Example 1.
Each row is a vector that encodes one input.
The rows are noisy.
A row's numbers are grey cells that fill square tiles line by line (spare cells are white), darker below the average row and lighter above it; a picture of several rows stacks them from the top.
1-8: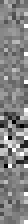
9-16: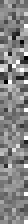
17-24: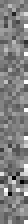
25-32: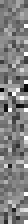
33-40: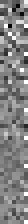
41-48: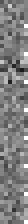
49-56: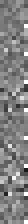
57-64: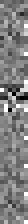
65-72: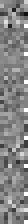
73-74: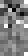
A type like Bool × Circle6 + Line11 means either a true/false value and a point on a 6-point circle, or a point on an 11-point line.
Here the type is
Tree12.
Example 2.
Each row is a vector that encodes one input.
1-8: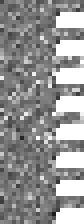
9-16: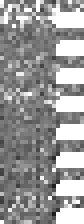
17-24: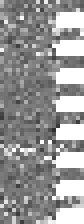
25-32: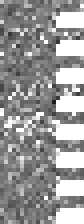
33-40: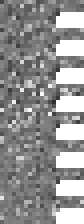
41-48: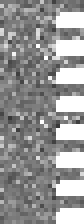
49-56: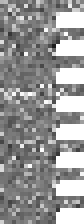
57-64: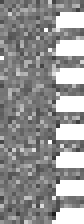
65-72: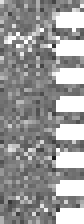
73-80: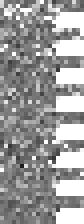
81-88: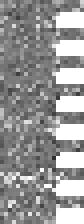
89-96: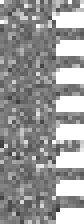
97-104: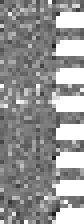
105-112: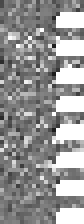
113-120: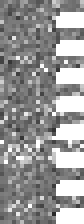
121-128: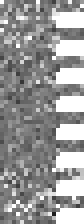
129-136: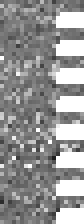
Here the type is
Bool × Bool × Bool + Unit.
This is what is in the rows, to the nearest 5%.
About 5% of them hold a fixed value. The rest hold three true/false values.
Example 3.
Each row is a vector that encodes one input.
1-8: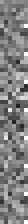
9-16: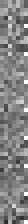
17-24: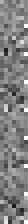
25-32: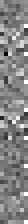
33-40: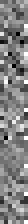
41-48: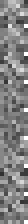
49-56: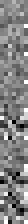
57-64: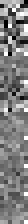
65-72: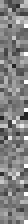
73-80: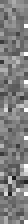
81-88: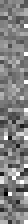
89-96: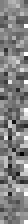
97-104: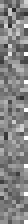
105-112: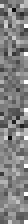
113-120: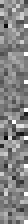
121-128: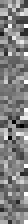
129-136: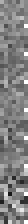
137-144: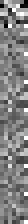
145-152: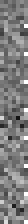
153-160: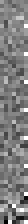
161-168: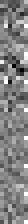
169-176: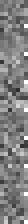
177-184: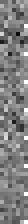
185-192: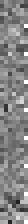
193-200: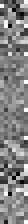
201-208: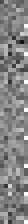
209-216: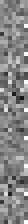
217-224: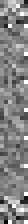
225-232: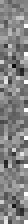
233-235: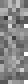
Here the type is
Circle15.
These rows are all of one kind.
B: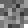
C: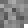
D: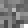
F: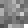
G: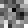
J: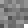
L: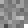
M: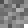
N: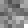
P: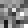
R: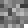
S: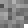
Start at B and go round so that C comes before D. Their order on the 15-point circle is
B, M, R, G, C, F, J, S, L, N, P, D.
